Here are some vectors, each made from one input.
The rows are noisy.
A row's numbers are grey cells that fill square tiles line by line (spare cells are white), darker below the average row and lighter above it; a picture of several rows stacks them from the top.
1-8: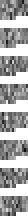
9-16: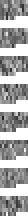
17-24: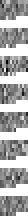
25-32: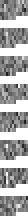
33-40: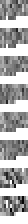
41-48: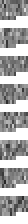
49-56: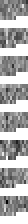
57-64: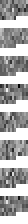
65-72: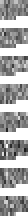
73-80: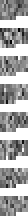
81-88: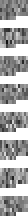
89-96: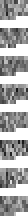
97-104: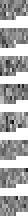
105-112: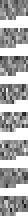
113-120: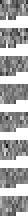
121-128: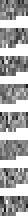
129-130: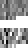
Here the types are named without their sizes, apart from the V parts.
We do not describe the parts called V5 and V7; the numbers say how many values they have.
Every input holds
a value of V5, together with either a point on a circle and a true/false value, or a value of V7.
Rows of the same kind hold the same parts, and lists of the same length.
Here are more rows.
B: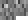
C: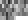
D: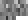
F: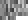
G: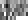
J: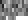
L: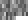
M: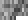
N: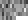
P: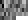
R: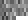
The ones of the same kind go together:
B, D, J, P, R
C, F, G, L, M, N

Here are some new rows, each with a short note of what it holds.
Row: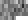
a value of V5 and a value of V7
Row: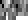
a value of V5 and a value of V7
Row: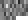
a value of V5 and a value of V7
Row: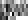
a value of V5 and a value of V7
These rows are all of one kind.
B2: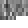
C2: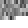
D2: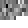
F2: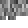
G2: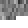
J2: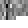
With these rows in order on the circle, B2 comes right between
D2 and F2.
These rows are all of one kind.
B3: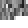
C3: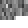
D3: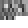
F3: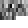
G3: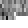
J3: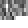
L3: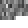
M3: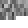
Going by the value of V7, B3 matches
C3 and L3.
